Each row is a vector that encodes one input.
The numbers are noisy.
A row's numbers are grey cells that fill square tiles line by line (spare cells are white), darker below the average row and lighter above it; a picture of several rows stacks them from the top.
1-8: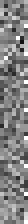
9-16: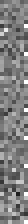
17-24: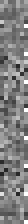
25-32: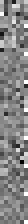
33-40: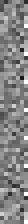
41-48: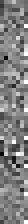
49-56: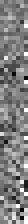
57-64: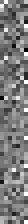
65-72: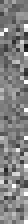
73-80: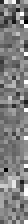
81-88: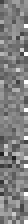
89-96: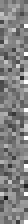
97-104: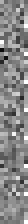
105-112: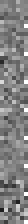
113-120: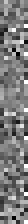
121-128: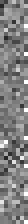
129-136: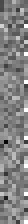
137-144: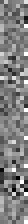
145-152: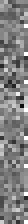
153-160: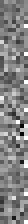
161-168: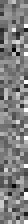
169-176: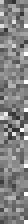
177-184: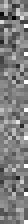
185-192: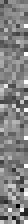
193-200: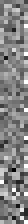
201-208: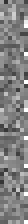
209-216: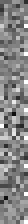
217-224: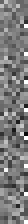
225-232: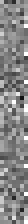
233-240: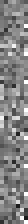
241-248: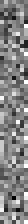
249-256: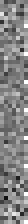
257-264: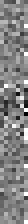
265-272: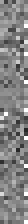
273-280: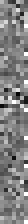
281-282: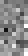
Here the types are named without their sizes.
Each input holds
a point on a line, together with either a node of a tree, or four true/false values.
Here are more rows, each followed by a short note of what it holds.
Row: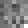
a point on a line and four true/false values
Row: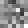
a point on a line and a node of a tree
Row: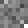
a point on a line and four true/false values
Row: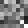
a point on a line and a node of a tree
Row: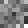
a point on a line and a node of a tree
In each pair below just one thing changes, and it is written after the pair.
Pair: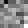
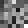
one of the four true/false values
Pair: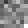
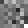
one of the four true/false values
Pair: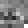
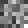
one of the four true/false values
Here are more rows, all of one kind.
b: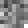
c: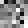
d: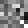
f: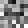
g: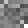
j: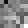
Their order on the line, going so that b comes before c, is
f, d, b, g, j, c.
